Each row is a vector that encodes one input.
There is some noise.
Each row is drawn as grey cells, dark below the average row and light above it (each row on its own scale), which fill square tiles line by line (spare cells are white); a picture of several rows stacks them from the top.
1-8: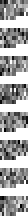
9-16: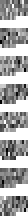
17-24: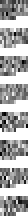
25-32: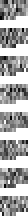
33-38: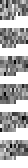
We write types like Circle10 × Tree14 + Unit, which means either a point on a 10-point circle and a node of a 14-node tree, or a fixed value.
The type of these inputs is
Bool × Circle6.
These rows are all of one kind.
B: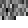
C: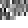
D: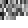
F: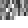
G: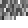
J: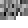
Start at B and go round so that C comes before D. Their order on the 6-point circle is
B, J, C, F, D, G.
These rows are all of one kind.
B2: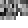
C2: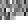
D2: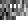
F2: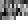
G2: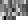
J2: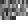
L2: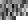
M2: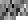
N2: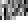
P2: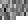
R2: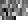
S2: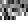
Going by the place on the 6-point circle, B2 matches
F2, N2 and P2.
